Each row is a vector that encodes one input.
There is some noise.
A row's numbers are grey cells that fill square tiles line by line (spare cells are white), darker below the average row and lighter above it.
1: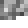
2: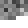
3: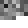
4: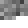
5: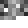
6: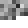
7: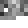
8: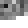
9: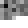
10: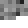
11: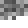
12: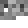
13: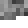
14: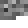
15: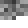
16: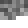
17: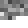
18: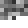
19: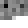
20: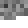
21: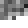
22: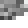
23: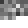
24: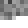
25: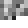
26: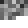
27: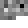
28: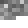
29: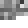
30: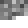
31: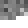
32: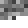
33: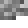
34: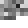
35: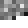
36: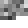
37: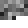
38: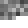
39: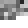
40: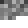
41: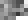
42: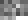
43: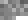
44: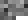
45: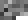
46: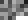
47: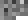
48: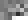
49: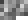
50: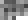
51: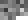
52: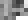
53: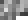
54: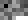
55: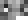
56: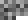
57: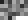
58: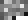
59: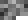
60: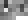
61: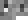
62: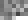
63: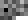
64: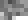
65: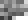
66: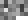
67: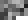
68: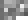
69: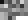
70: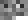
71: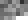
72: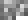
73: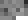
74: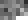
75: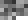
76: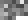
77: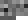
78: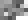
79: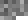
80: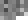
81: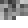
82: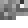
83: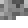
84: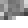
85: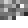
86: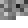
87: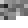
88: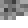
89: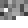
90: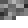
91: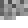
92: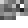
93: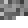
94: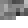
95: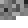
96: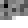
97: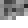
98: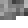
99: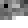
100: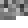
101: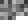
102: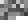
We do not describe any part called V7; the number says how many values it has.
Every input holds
a node of a 9-node tree, a node of a 10-node tree and a value of V7.
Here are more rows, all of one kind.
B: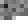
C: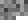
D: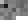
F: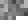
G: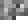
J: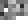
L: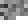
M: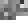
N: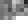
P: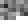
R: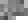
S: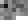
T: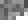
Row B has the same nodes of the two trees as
D, L, P and S.
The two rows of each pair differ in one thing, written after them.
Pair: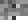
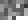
the node of one of the two trees
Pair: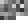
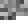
the node of one of the two trees
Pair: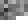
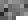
the node of one of the two trees
